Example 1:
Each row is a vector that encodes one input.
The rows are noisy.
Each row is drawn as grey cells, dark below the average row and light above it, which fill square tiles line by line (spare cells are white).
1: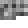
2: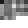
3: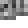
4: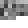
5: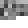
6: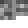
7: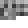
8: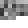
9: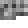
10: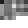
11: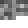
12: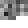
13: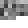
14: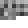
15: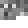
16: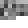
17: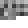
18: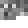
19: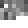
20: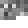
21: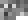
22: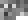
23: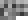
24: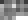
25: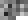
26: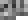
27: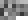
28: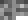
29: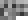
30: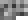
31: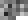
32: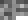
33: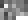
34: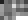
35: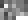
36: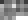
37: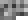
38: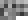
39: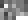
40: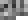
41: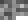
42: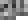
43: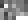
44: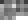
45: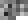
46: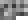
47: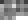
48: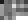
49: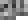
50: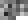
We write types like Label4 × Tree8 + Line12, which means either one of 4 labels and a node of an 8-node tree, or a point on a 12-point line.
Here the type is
Line4 + Line6.
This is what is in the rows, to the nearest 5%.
About 45% of them hold a point on a 4-point line. The rest hold a point on a 6-point line.
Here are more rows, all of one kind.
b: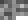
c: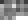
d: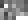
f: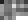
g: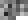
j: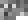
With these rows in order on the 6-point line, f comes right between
b and c.
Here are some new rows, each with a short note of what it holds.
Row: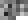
a point on a 6-point line
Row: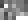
a point on a 6-point line
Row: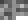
a point on a 6-point line
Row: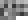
a point on a 4-point line
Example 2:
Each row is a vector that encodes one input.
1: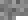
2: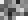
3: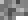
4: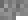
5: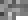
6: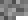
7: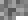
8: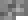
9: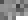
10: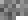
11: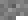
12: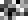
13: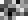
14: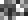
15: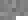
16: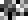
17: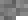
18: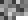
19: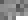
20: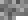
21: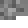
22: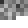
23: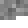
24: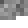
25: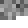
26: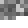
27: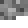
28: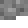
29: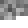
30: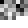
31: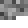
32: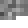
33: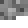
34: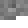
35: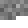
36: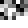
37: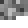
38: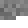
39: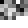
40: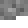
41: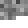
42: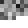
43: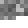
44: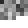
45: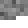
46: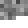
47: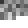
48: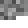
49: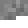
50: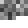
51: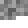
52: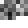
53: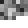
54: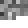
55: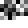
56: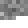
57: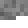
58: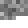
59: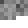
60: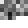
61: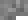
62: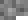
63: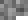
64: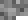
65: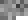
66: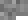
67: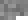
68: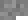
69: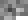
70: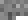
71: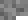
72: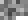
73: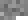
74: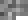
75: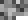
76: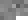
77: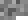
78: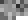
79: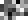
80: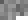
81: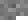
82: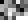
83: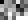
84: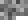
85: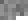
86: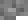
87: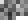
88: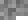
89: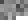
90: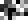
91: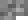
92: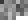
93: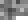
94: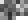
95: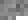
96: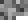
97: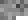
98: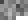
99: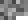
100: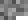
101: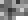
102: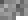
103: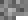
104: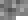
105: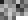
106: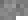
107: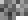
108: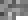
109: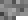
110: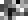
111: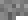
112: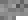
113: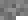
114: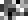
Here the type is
Bool × (Tree9 + Unit).
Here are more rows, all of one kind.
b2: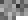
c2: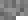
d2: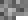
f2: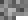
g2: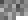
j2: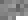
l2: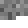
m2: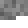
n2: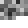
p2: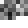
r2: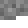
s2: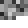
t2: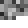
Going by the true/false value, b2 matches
g2, j2 and n2.
